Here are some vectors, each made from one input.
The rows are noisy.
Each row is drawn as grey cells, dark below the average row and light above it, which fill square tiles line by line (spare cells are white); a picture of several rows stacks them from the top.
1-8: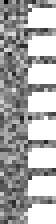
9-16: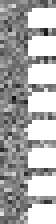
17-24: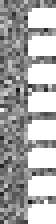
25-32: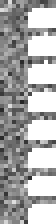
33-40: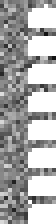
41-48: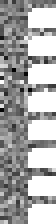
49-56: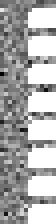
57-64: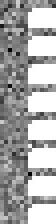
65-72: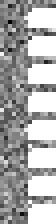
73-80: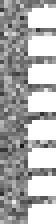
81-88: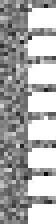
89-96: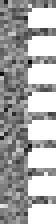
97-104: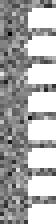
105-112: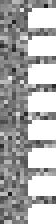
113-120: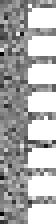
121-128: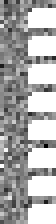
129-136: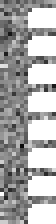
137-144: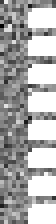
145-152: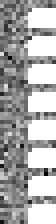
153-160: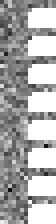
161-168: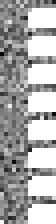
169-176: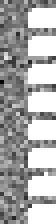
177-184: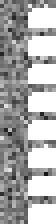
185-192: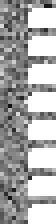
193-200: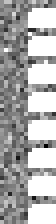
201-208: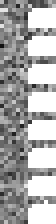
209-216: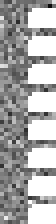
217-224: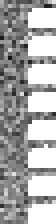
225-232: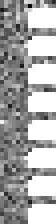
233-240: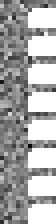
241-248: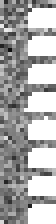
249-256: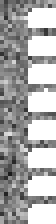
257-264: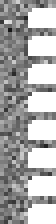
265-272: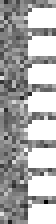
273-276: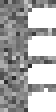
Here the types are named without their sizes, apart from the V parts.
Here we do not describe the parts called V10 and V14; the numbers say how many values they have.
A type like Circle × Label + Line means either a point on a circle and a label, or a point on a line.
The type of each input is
Label × V14 + Line × V10.
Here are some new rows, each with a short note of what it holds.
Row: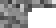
a label and a value of V14
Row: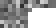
a label and a value of V14
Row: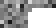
a label and a value of V14
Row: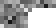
a label and a value of V14
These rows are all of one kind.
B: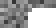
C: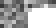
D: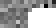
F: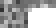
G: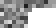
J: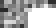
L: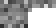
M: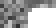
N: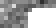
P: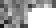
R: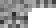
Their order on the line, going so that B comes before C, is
D, P, N, B, C, L, M, F, R, G, J.
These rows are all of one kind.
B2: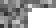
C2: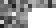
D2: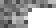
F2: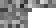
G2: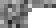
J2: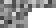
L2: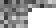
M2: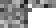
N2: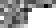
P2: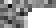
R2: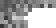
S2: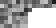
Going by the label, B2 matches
F2, G2 and M2.
